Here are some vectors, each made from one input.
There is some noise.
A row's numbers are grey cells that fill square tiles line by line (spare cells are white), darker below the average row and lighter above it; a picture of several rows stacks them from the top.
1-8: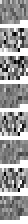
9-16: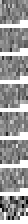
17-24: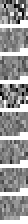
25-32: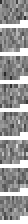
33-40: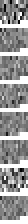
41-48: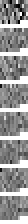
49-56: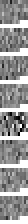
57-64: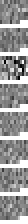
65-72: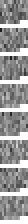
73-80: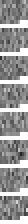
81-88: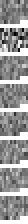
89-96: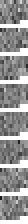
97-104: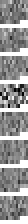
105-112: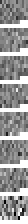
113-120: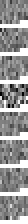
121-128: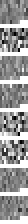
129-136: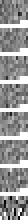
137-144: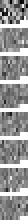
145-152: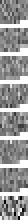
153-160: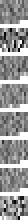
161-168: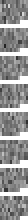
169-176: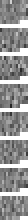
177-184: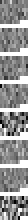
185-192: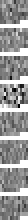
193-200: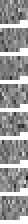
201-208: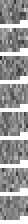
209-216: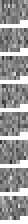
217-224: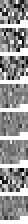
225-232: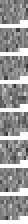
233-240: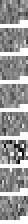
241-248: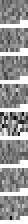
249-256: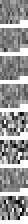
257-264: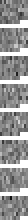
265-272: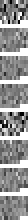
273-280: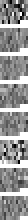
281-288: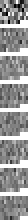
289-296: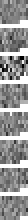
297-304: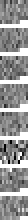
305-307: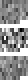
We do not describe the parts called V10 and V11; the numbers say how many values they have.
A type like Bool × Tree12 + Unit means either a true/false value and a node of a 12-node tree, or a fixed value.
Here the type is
Bool × Bool × Bool × Bool × (Label8 + Tree12) × V11 + V10.
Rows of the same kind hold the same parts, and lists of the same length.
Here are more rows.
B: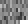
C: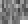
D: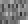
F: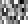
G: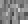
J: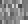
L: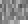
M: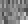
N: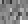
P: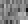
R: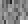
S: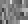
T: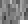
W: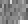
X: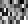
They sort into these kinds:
B, D, G, J, L, S
C, M, N, P, R, T, W
F, X

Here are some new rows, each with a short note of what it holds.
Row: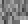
one of 8 labels, four true/false values and a value of V11
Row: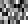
a value of V10
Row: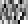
a value of V10
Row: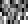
a value of V10
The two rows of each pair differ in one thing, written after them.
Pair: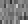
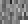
one of the four true/false values
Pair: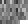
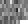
one of the four true/false values
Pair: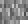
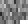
the node of the tree
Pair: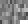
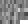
one of the four true/false values
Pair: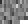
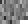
one of the four true/false values
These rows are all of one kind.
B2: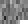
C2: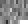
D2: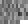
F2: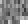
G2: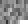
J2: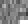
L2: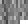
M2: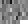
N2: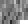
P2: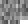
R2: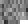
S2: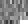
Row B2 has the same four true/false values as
L2, M2 and N2.
